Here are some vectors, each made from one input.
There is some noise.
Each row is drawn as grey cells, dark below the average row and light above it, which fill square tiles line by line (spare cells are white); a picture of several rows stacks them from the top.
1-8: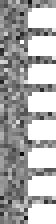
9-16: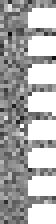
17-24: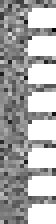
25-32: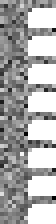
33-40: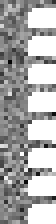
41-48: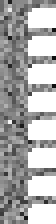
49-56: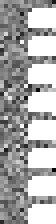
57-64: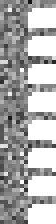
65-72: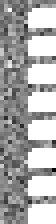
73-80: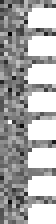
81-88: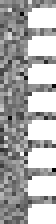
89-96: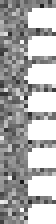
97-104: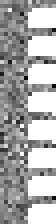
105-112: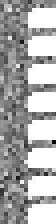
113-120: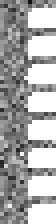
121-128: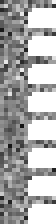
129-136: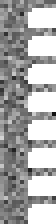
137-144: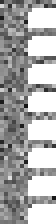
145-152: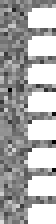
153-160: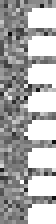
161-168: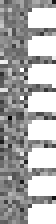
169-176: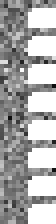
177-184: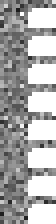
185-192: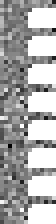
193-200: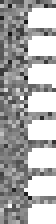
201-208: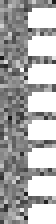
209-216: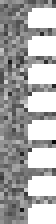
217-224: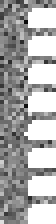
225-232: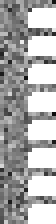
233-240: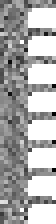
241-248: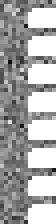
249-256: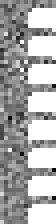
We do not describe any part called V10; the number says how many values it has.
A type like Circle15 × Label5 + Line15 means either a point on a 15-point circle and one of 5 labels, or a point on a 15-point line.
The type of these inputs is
(Circle5 + Line6) × V10 + List2(Line5).
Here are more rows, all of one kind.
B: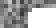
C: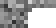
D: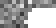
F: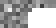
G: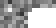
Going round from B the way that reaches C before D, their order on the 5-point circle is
B, C, D, G, F.
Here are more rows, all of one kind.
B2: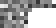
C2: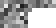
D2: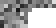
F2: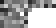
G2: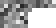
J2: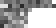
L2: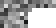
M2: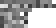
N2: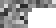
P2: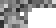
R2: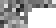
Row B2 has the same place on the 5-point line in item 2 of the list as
J2 and N2.
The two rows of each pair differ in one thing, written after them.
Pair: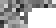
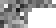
the place on the 5-point line in item 2 of the list
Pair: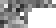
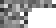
the place on the 5-point line in item 1 of the list
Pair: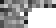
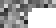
the place on the 5-point line in item 1 of the list
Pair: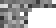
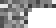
the place on the 5-point line in item 2 of the list
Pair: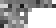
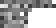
the place on the 5-point line in item 1 of the list
